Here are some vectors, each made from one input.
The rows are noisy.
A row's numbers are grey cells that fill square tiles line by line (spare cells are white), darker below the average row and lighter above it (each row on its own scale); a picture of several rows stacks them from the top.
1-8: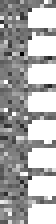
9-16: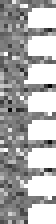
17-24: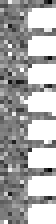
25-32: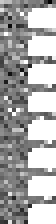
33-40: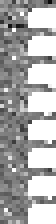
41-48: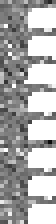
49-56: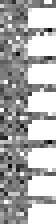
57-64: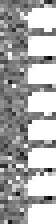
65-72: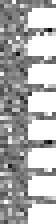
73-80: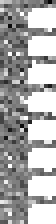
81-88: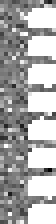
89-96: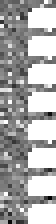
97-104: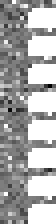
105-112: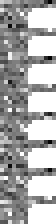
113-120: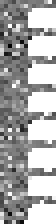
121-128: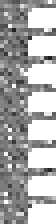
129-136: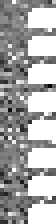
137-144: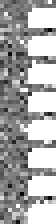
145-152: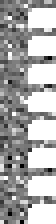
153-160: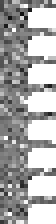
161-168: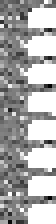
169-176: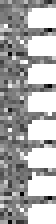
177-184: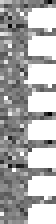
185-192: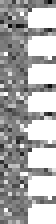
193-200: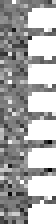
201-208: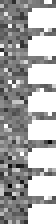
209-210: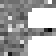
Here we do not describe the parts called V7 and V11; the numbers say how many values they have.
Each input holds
either a point on a 4-point line, a true/false value and a value of V11, or a value of V7.
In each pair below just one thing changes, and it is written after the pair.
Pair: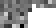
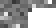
the true/false value
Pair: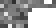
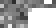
the value of V11
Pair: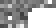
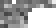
the true/false value
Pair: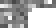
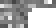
the place on the 4-point line
